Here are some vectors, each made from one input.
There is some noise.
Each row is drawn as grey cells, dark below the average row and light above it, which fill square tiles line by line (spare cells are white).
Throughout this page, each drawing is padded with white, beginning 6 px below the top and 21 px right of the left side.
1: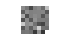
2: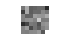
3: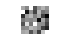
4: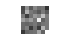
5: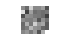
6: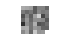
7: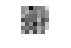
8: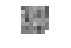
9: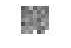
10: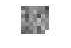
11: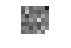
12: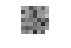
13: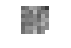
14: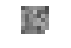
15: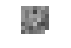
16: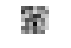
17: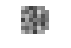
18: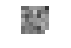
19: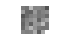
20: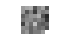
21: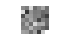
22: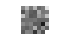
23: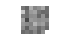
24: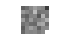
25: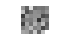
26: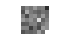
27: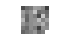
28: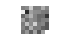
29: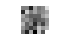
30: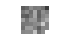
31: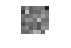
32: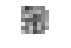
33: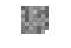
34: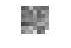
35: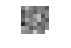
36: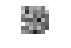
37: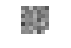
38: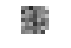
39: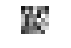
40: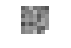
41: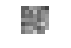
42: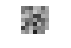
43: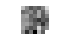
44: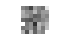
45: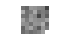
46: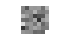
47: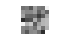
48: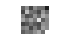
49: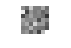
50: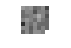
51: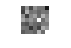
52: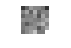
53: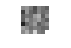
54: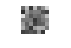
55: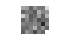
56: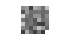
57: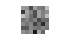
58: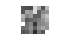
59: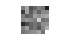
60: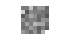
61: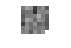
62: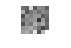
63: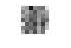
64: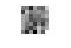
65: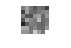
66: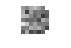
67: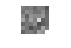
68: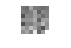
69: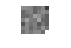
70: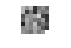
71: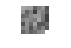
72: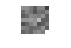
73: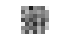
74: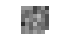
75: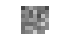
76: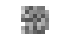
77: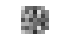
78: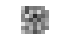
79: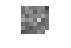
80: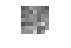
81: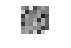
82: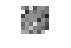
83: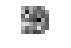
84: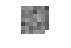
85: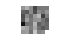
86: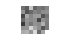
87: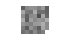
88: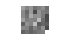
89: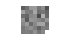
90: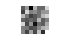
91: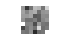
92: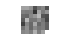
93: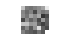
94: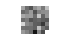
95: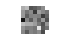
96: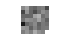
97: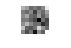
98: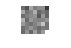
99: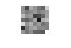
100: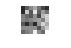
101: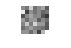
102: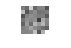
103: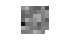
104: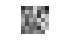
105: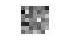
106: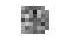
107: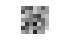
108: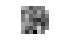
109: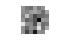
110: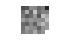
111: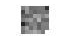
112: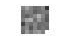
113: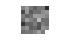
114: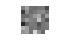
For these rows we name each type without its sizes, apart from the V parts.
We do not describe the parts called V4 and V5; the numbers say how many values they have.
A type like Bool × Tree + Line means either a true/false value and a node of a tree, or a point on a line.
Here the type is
Bool × (Line + V4 × V5).
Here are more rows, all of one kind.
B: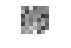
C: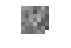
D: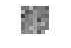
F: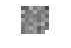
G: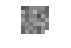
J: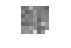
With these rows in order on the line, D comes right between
F and J.
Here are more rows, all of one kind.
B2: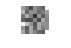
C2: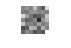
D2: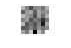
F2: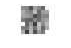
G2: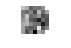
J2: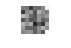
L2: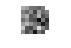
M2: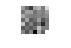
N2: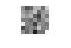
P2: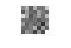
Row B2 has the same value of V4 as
J2 and L2.
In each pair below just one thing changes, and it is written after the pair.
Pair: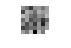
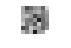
the true/false value
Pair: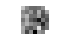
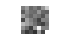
the value of V4
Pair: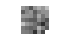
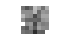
the true/false value
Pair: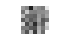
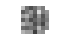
the value of V5
